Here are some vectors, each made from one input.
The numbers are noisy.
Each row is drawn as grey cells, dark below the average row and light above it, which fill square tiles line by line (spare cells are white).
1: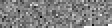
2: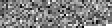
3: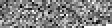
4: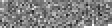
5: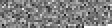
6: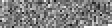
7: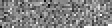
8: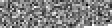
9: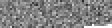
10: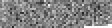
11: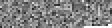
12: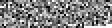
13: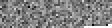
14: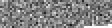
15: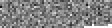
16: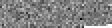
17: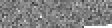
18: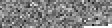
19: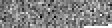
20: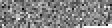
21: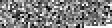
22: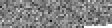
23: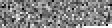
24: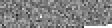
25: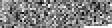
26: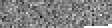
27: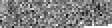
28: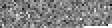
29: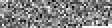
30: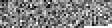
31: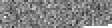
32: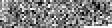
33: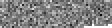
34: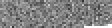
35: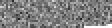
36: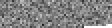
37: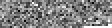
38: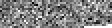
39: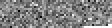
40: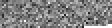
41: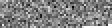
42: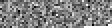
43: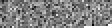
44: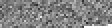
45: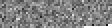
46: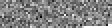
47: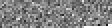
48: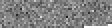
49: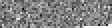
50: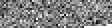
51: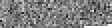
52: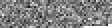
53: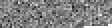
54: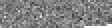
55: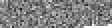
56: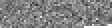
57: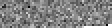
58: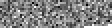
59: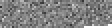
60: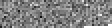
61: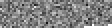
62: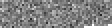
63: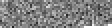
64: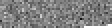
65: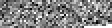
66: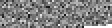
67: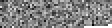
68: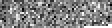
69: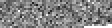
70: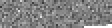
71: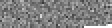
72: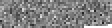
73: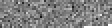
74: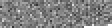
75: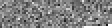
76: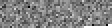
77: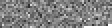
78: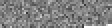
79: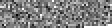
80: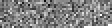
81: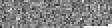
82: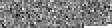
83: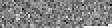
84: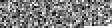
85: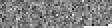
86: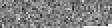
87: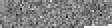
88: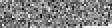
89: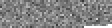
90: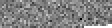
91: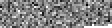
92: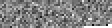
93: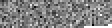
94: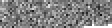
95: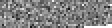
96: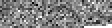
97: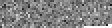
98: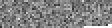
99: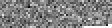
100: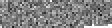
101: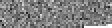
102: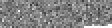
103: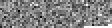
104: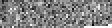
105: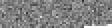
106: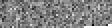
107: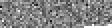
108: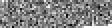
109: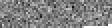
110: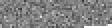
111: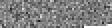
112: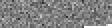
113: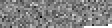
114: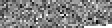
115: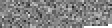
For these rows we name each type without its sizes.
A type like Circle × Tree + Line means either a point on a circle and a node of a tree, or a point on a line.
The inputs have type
Bool × Circle + Label × Label × Label × Label.
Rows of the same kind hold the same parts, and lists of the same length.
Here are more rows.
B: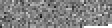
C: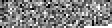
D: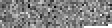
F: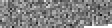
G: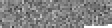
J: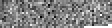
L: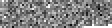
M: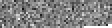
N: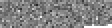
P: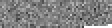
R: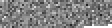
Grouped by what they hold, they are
B, C, D, J, M
F, G, L, N, P, R

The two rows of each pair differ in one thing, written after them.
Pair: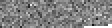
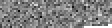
the place on the circle
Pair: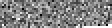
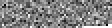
the place on the circle
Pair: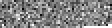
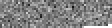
the true/false value
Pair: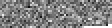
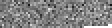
the place on the circle
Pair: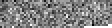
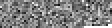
the place on the circle
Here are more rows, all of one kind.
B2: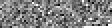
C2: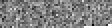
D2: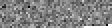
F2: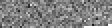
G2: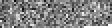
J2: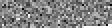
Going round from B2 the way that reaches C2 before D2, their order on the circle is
B2, C2, D2, F2, J2, G2.
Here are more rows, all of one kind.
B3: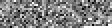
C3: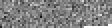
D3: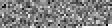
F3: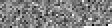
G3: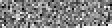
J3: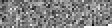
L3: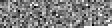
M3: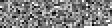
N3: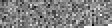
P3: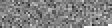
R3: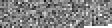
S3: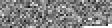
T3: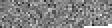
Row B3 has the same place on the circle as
F3, J3, L3 and N3.
